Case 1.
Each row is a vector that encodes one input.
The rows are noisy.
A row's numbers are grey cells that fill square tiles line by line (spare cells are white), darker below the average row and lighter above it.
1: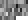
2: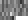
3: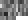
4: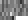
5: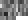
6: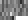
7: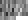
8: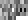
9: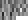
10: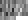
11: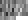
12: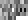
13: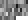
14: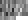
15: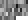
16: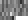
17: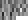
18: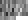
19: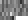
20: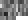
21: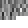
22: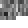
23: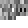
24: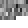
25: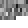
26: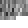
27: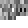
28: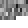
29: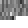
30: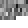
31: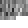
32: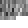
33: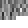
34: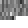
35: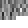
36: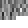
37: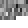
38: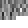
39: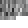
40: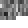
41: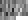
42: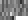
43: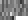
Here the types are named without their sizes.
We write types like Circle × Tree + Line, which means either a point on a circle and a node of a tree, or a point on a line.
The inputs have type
Line.
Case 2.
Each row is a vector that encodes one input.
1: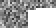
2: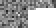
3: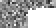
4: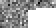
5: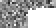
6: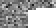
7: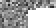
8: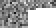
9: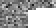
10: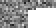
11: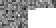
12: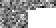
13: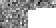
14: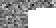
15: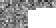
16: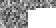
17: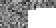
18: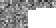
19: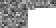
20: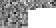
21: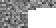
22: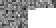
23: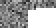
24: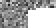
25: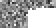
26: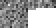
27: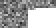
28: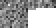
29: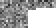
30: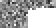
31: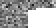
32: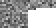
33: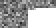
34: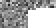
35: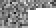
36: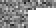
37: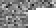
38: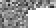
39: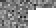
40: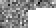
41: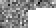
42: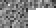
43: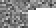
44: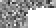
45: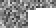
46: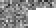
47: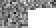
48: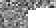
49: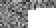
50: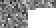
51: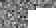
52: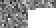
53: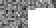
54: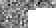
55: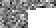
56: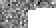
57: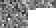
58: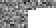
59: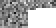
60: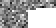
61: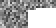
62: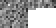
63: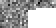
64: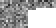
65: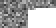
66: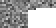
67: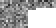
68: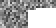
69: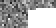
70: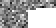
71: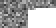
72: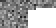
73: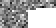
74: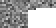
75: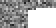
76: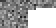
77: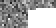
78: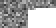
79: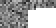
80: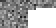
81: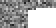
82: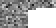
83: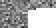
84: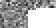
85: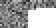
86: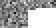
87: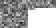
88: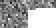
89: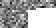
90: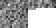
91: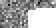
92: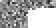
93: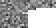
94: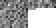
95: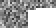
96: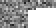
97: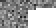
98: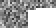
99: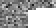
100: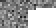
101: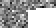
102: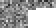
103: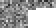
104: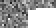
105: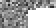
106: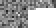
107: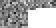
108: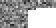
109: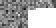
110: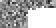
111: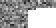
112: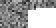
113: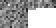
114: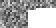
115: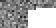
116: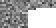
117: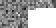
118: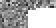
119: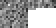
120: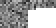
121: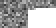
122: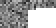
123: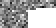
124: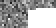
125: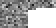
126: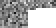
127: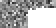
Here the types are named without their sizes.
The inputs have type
Line.
